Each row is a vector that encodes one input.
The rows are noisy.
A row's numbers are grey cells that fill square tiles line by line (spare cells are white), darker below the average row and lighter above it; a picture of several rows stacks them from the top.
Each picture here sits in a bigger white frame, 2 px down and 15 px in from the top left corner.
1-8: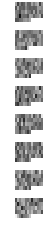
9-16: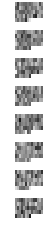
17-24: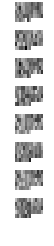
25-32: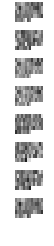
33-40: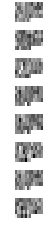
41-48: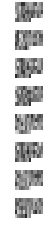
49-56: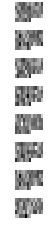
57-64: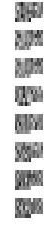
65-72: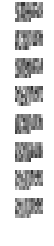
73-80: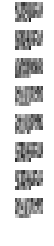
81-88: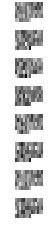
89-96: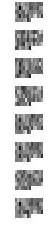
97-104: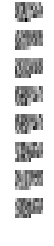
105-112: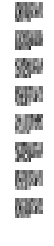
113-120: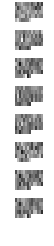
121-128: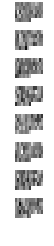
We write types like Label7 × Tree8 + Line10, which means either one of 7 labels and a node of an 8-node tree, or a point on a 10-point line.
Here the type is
(Circle8 + Unit) × Line8 + Line6.
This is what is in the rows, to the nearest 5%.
About 30% of them hold a point on a 6-point line. The rest hold a point on an 8-point line, together with either a point on an 8-point circle, or a fixed value.
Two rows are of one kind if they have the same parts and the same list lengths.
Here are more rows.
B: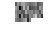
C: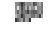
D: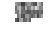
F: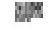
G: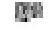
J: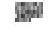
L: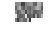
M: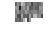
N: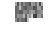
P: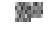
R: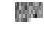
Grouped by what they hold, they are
B, F, M
C, D, J, L, P
G, N, R

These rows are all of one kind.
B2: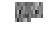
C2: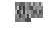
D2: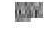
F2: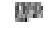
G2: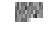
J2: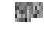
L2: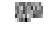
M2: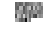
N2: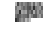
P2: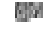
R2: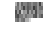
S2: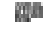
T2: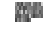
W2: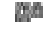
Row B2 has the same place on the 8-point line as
N2, S2 and W2.
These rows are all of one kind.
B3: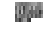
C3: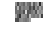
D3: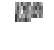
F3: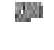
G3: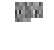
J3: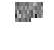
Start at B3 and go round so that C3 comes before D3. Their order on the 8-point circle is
B3, J3, G3, C3, D3, F3.
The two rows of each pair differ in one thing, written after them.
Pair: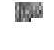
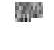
the place on the 8-point line
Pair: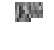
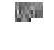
the place on the 8-point line
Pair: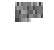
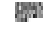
the place on the 8-point line
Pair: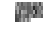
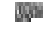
the place on the 8-point circle
